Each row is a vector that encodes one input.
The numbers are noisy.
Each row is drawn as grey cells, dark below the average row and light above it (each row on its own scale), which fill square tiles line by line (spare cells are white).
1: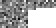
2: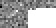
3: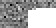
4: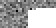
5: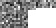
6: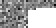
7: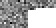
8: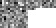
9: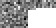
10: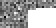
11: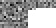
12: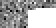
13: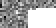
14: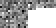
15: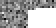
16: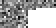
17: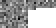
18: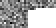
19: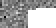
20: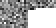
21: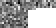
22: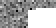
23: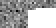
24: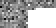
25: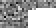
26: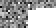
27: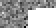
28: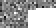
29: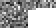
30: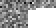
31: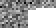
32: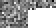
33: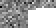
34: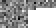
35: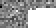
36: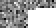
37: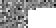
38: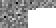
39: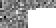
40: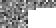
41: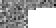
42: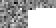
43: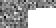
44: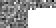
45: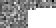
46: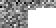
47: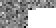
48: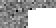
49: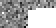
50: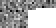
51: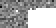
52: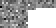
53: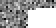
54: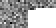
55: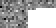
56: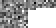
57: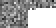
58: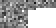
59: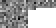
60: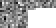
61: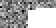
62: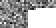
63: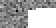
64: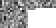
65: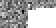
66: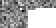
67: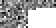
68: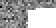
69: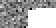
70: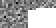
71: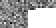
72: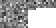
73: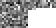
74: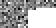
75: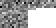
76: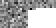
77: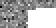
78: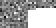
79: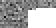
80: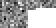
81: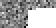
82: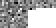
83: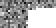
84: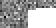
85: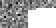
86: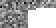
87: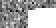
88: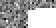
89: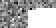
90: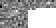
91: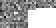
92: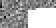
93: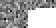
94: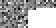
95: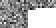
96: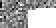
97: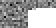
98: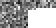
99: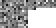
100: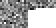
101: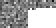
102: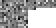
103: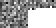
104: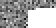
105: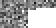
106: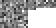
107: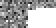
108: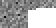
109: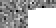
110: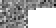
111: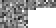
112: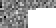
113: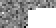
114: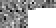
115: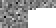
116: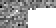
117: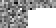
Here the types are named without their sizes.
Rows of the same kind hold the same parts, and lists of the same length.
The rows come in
3 kinds.
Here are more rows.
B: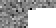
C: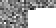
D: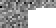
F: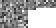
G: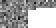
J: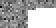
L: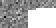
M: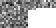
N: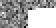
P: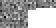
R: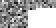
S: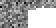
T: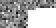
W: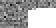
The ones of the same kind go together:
B, D, J, L, M, N, P, R, S, T, W
C
F, G

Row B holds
four true/false values.
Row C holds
a fixed value.
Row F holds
a node of a tree.
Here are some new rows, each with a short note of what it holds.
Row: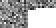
a fixed value
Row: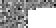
a node of a tree
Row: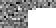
four true/false values
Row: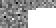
four true/false values
